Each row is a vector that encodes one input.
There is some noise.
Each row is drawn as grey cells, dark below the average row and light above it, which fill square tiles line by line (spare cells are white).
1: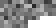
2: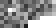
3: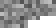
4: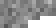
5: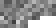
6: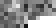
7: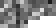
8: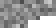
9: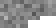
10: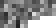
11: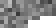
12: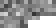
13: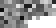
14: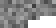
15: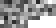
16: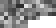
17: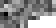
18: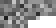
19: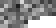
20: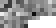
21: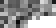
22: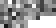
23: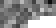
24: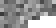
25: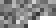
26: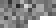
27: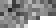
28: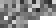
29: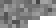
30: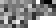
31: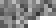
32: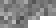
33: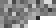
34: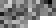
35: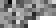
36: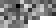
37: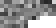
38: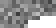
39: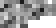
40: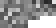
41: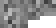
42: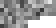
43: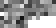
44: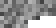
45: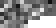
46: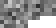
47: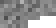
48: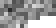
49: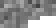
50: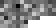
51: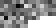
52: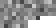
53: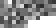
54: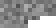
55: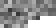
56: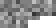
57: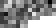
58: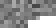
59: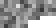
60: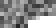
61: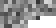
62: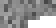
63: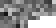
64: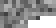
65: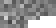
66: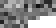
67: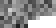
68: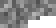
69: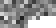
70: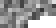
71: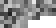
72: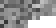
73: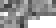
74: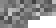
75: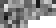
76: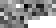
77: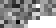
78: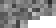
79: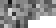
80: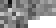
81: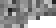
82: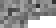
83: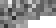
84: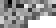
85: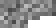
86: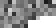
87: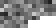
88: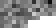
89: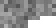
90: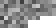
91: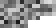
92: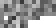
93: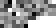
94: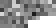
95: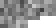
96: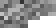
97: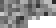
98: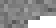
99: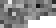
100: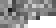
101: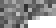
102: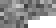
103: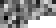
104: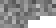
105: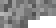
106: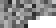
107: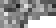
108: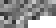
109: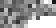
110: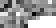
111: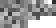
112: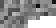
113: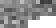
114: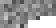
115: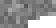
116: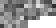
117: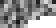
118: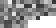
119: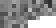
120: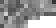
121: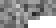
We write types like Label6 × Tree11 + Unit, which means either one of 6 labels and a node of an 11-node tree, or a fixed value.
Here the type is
Circle11 × Line10 + Label6.
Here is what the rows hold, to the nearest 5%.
About 80% of them hold a point on an 11-point circle and a point on a 10-point line. The rest hold one of 6 labels.
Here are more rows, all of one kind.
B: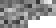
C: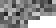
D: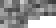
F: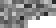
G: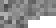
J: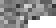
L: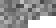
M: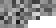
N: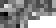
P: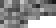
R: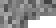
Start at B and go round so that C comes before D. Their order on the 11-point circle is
B, C, D, L, G, N, M, R, J, F, P.
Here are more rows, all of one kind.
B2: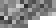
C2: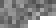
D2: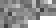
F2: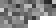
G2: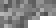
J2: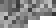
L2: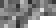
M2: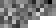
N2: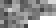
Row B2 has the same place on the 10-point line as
C2, D2 and F2.
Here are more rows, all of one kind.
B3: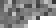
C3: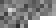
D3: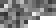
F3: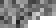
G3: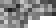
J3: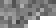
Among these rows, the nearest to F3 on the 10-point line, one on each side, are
B3 and C3.
